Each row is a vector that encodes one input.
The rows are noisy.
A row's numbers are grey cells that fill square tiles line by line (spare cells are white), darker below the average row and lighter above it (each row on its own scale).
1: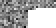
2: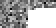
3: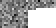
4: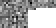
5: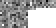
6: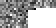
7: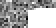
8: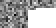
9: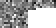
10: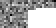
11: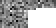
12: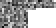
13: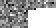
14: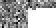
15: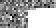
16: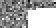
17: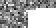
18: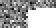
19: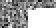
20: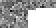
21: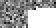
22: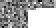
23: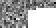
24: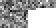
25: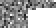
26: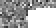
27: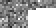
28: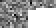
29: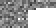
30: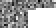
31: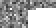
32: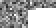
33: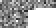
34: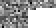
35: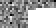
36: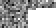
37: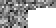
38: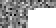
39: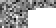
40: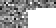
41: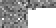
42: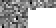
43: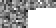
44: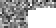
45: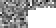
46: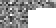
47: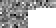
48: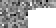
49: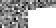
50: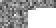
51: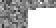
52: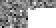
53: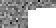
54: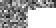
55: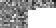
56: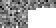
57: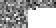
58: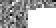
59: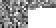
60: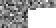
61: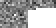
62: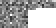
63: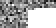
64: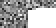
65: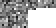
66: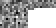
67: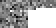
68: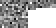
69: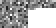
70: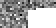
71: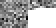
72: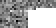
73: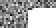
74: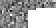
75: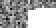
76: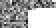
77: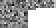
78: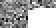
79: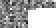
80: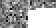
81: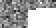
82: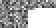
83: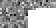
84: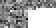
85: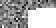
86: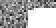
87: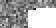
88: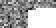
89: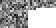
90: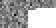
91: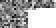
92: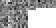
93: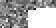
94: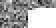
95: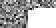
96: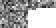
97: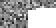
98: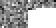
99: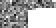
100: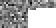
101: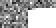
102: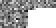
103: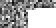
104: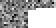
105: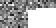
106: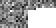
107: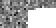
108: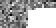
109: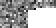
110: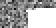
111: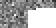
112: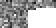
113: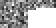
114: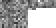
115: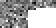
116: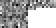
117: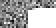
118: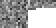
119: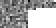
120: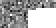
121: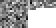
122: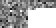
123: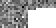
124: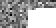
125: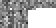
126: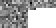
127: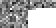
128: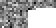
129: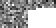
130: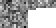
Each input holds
a true/false value, together with a list of up to three points on an 8-point circle.
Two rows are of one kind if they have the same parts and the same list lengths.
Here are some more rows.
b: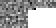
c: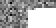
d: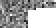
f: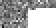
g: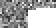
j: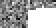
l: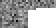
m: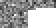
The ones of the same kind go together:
b, c, f, l
d, j
g
m

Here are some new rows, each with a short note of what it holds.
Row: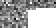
a true/false value, together with a list of three items
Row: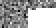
a true/false value, together with a list of three items
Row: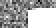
a true/false value, together with a list of one item
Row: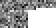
a true/false value, together with a list of two items
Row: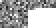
a true/false value, together with a list of one item
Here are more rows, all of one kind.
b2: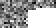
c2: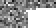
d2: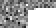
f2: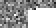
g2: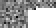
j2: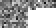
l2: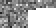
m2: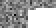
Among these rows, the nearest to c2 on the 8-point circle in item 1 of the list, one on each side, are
d2 and f2.
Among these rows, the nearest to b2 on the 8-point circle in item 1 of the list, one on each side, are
g2 and m2.
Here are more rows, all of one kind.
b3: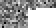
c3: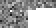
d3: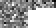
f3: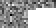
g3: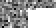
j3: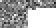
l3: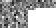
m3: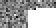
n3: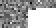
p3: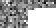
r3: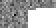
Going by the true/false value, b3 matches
d3, j3, m3 and n3.
